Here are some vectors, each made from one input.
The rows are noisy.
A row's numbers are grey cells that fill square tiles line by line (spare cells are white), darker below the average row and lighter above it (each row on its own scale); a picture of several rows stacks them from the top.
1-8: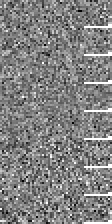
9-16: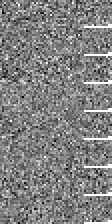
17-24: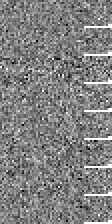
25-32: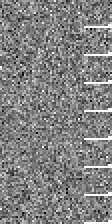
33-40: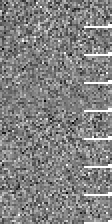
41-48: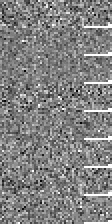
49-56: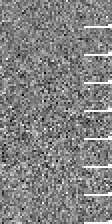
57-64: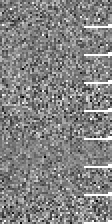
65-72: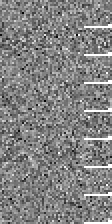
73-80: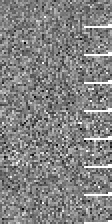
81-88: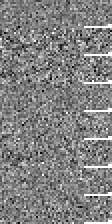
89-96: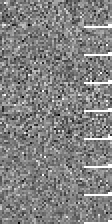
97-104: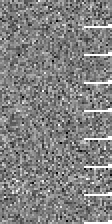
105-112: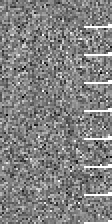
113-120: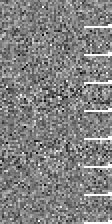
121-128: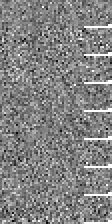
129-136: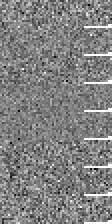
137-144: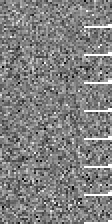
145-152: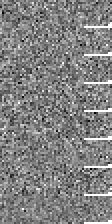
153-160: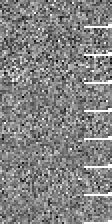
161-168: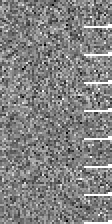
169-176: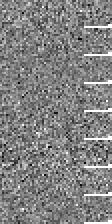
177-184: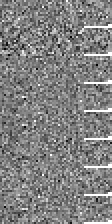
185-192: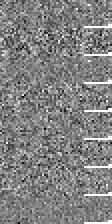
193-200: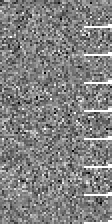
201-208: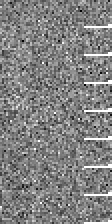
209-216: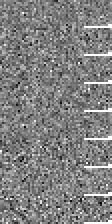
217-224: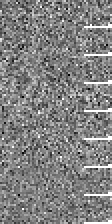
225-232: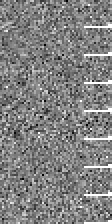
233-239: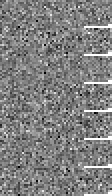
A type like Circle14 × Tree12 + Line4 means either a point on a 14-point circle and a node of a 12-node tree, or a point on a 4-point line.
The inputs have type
Bool × Line3 × Line9 + Circle6 + Unit.
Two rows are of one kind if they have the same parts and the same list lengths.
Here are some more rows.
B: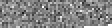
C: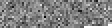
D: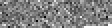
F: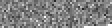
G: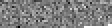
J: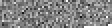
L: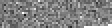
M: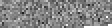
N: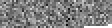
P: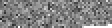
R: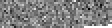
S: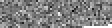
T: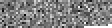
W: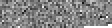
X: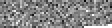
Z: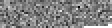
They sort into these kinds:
B, J, M, W
C, D, F, G, L, N, P, R, S, T, Z
X

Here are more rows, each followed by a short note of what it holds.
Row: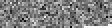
a point on a 3-point line, a point on a 9-point line and a true/false value
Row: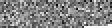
a fixed value
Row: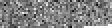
a point on a 3-point line, a point on a 9-point line and a true/false value
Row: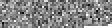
a point on a 6-point circle
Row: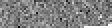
a point on a 3-point line, a point on a 9-point line and a true/false value
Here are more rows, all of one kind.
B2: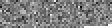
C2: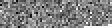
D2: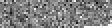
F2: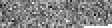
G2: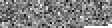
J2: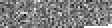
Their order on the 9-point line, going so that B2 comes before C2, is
J2, D2, G2, F2, B2, C2.
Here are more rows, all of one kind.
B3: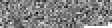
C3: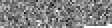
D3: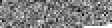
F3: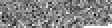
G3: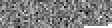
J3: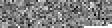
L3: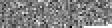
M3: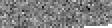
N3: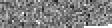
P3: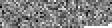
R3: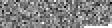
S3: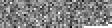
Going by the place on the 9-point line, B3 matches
G3, P3 and R3.
